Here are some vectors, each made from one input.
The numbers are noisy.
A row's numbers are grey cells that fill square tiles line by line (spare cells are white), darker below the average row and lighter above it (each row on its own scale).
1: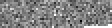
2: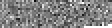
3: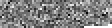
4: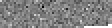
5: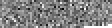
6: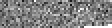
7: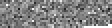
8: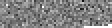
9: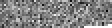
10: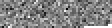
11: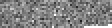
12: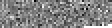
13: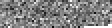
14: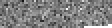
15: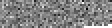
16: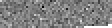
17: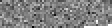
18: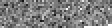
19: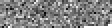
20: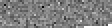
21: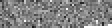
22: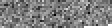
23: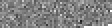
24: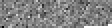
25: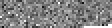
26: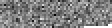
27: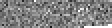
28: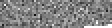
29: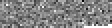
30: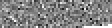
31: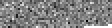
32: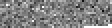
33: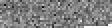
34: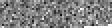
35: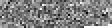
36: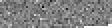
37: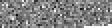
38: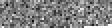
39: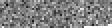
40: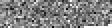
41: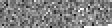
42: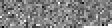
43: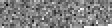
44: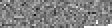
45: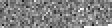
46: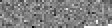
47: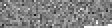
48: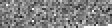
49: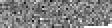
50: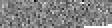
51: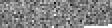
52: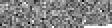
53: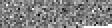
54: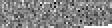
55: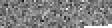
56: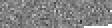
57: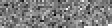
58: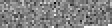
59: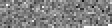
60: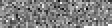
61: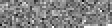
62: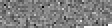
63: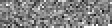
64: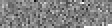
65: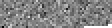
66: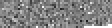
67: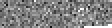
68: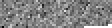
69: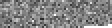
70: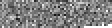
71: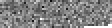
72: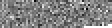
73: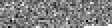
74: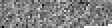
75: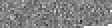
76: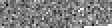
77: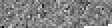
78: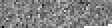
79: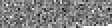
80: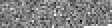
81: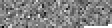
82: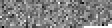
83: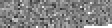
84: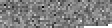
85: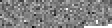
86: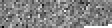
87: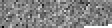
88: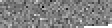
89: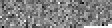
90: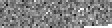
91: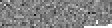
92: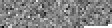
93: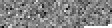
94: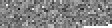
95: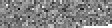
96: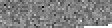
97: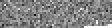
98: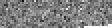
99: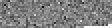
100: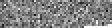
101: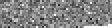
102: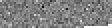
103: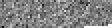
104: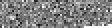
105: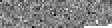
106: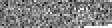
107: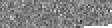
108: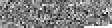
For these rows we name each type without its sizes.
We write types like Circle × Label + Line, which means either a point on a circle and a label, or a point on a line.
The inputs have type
Bool × Bool × Bool + Tree + Unit.
